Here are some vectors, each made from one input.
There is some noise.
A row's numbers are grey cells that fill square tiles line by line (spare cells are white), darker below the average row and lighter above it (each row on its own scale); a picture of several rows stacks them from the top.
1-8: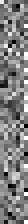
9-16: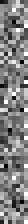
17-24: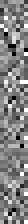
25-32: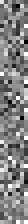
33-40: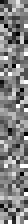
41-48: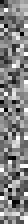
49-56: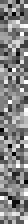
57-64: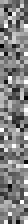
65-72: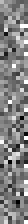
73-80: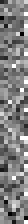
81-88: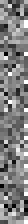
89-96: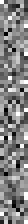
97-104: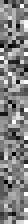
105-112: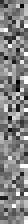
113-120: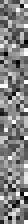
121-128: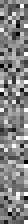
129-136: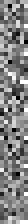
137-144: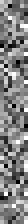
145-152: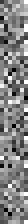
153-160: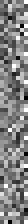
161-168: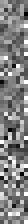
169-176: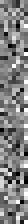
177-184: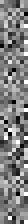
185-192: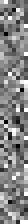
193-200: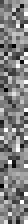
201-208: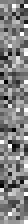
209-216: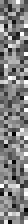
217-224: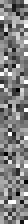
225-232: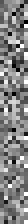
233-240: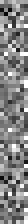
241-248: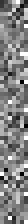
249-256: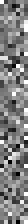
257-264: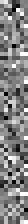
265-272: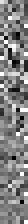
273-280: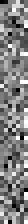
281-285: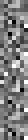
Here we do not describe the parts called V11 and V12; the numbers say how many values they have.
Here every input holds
a value of V12, together with either a point on a 10-point line and a true/false value, or a value of V11.
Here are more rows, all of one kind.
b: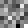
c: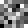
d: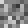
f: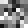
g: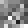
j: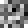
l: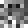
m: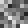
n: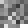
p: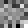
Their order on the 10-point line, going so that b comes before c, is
l, n, g, j, d, b, c, p, m, f.
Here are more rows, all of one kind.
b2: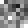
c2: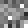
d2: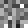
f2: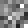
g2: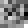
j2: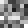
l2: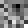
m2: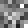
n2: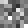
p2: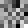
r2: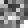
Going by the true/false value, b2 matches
d2, l2, n2 and p2.
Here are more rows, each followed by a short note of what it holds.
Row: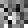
a point on a 10-point line, a true/false value and a value of V12
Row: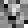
a value of V11 and a value of V12
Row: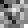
a value of V11 and a value of V12
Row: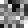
a point on a 10-point line, a true/false value and a value of V12
